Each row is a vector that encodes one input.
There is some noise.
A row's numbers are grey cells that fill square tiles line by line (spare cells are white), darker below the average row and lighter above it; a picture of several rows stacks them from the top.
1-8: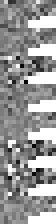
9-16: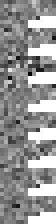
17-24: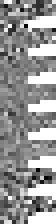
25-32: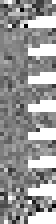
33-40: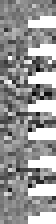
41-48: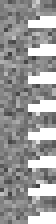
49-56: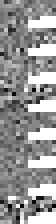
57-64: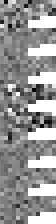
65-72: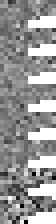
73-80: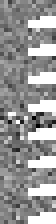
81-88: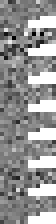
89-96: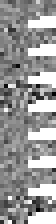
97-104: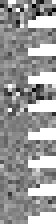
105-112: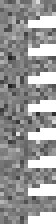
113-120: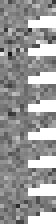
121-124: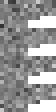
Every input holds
either a point on a 6-point line, or a list of up to three points on a 5-point line.
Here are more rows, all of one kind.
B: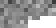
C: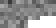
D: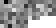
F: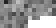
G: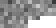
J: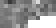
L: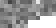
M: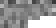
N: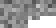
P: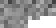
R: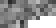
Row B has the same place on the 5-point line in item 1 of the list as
D, G, N and P.
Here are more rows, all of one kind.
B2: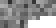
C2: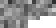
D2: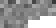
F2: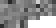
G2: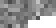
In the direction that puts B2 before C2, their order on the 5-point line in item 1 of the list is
G2, F2, B2, D2, C2.
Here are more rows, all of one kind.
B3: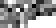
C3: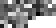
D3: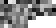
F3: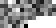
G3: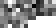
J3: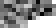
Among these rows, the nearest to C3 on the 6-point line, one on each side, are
D3 and F3.
